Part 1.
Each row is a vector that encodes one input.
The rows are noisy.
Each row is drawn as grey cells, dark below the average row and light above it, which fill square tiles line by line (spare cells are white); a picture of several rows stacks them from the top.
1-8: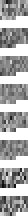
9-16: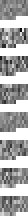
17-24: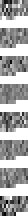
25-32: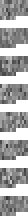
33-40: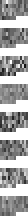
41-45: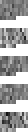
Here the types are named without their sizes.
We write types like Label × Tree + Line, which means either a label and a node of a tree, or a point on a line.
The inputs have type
Tree.
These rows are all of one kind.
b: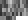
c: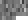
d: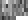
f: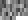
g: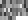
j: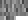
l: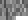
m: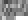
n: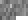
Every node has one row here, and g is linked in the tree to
f.
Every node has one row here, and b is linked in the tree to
n.
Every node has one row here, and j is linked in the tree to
d.
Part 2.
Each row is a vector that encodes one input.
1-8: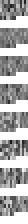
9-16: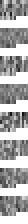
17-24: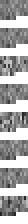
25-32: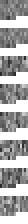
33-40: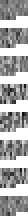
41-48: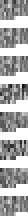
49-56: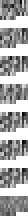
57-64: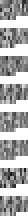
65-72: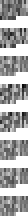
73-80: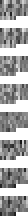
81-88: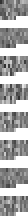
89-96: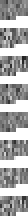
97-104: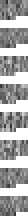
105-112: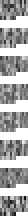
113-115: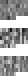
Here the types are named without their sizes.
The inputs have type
Tree.
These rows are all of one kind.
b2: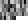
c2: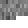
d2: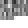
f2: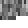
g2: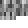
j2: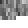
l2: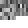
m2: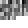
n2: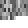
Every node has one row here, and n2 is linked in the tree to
d2.
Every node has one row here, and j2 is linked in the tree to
c2 and g2.
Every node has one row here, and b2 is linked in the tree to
f2.
